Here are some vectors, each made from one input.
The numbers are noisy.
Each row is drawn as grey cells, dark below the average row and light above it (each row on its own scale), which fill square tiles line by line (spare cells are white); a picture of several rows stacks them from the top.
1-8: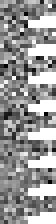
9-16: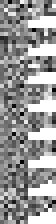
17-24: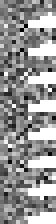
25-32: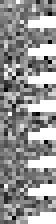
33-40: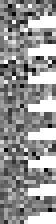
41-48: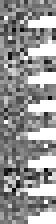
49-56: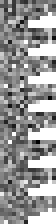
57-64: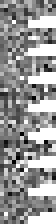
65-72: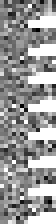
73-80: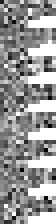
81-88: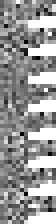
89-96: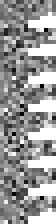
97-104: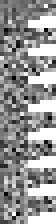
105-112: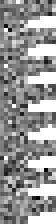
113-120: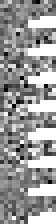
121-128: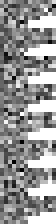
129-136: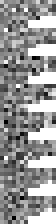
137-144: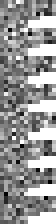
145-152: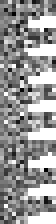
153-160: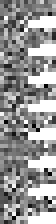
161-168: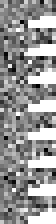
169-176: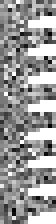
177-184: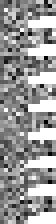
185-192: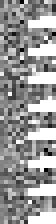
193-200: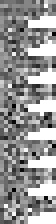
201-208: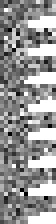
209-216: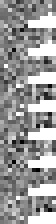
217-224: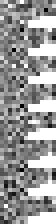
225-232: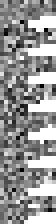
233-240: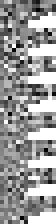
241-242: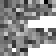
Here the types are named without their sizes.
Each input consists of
a point on a line, together with either a point on a circle, or a node of a tree.
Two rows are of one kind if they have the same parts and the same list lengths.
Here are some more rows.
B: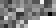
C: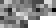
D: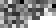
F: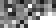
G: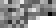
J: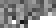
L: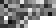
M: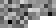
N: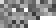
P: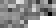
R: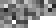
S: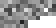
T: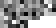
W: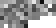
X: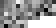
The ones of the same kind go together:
B, G, L, M, P, X
C, D, F, J, N, R, S, T, W

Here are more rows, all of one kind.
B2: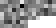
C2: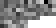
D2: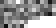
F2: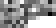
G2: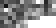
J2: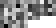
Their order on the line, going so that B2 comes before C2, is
D2, F2, J2, G2, B2, C2.
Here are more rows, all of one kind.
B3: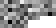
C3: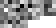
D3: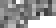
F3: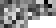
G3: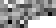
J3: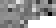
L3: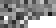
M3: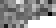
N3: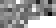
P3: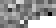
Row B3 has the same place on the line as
G3, L3 and P3.
